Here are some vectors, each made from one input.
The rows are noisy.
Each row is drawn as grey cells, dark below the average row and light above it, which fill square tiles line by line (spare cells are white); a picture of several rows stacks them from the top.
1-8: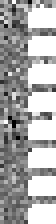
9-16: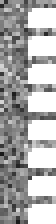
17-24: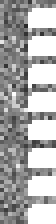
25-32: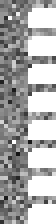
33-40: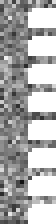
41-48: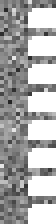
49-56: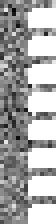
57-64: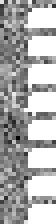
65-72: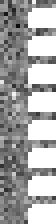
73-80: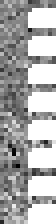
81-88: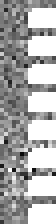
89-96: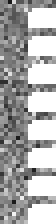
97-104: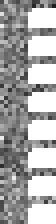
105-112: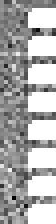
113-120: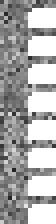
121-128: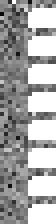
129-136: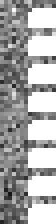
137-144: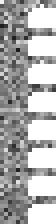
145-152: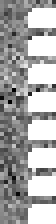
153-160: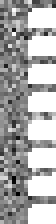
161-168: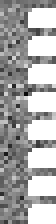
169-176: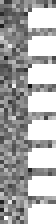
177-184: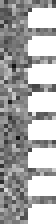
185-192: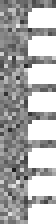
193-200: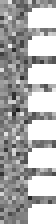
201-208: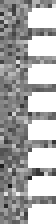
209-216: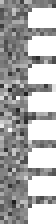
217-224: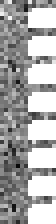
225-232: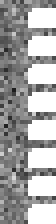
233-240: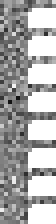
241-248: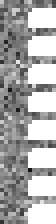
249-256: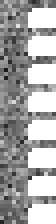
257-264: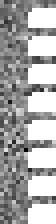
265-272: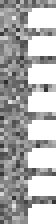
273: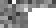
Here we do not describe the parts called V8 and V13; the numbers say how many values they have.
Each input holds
a point on a 9-point circle, together with either a true/false value and a value of V13, or a value of V8.
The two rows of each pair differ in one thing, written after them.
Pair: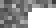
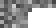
the true/false value
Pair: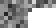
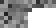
the true/false value
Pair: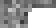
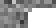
the value of V13
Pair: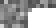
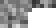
the value of V13
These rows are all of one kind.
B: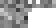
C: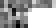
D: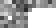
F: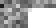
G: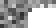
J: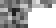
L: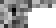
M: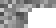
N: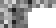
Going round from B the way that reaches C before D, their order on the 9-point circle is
B, F, M, N, L, C, J, G, D.
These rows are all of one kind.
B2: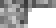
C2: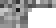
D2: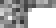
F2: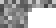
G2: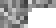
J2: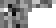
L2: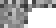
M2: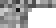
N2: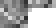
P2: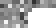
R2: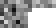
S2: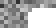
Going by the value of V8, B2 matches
G2 and N2.
